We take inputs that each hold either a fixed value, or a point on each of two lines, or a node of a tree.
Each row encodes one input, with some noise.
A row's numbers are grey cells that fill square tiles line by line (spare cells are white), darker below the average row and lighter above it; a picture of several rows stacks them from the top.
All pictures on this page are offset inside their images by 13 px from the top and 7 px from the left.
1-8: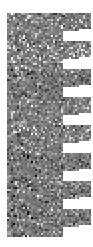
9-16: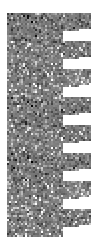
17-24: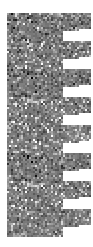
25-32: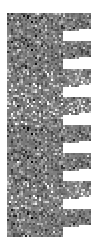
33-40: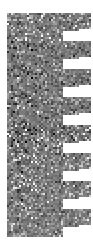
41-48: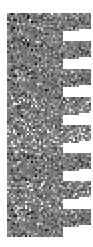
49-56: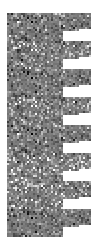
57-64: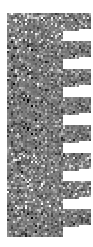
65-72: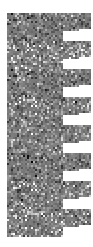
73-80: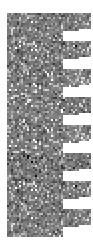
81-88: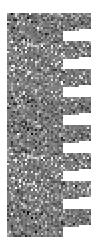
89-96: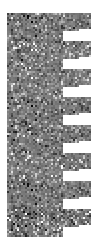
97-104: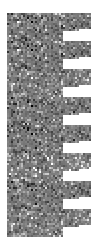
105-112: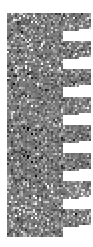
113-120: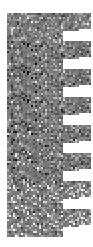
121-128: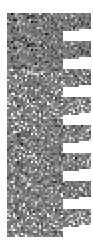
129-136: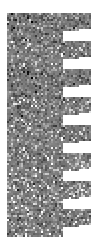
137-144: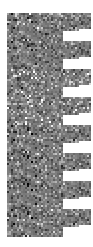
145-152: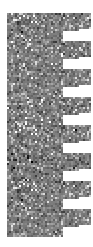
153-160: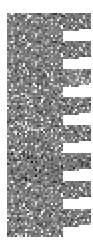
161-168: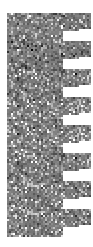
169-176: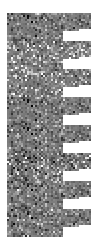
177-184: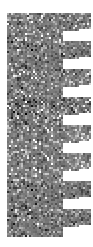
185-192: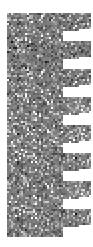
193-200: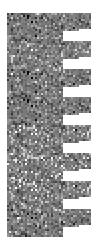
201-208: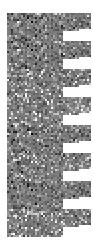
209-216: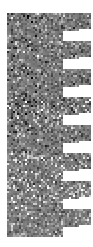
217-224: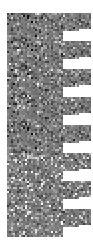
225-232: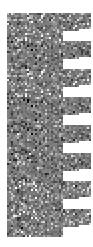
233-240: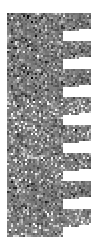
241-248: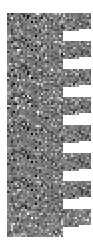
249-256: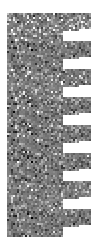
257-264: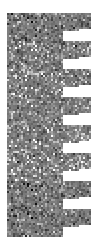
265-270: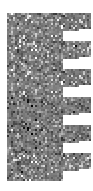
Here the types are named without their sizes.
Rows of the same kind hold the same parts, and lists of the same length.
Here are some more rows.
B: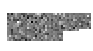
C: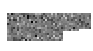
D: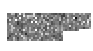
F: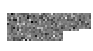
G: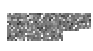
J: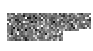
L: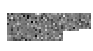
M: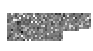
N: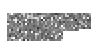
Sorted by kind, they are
B, C, F, L
D, G, M, N
J

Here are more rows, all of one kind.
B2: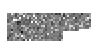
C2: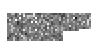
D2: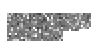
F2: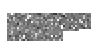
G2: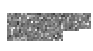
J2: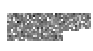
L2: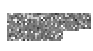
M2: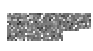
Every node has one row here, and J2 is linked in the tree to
D2.
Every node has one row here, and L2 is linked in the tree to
F2.
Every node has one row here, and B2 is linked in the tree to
C2.
